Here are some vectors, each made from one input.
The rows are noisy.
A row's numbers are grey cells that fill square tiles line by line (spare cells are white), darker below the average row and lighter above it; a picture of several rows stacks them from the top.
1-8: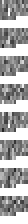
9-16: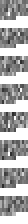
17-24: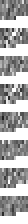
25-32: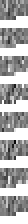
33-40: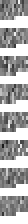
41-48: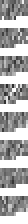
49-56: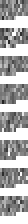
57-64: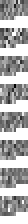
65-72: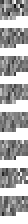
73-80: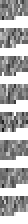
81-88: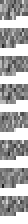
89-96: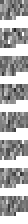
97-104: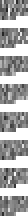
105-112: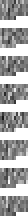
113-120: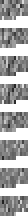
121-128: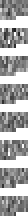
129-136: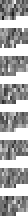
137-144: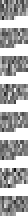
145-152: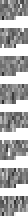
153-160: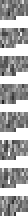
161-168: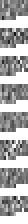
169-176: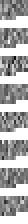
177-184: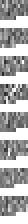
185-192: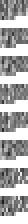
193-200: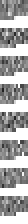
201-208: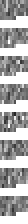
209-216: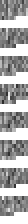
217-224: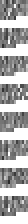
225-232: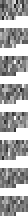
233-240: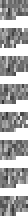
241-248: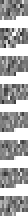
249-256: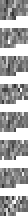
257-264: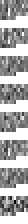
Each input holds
a list of up to two points on a 13-point line.
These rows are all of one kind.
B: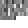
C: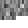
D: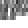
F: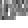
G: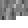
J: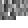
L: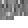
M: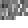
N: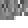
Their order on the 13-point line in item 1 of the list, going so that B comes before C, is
M, N, L, F, D, B, J, G, C.
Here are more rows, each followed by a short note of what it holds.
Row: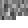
a list of two items
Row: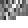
the empty list
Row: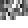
the empty list
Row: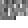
a list of two items
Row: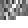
the empty list
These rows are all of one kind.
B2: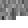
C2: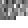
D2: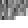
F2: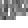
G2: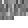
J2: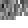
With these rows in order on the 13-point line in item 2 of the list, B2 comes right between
D2 and J2.
